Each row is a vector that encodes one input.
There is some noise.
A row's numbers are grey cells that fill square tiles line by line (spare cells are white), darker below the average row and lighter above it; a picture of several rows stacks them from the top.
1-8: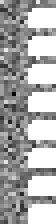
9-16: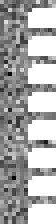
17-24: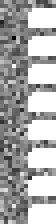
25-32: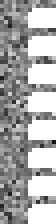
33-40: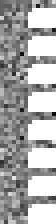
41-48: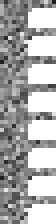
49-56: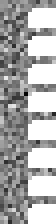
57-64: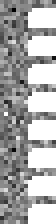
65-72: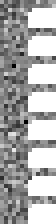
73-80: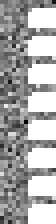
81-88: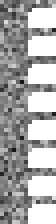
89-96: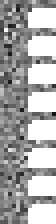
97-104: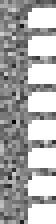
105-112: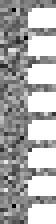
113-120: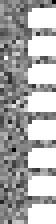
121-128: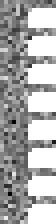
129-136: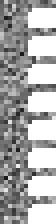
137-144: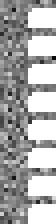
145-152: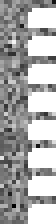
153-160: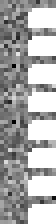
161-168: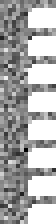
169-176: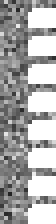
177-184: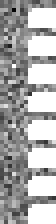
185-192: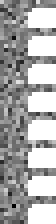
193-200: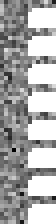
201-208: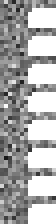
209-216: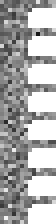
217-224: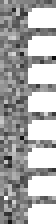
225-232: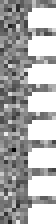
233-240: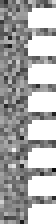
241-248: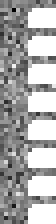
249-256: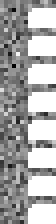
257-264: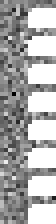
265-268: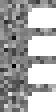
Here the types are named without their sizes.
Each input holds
either a node of a tree, or four true/false values, or a list of points on a circle.
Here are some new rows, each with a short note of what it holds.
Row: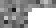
four true/false values
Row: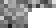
a list of two items
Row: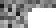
a list of one item
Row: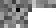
a list of three items
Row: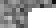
four true/false values
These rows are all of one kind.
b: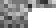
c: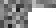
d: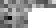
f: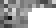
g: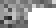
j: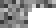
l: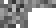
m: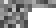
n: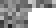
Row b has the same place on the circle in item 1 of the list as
d, f and g.
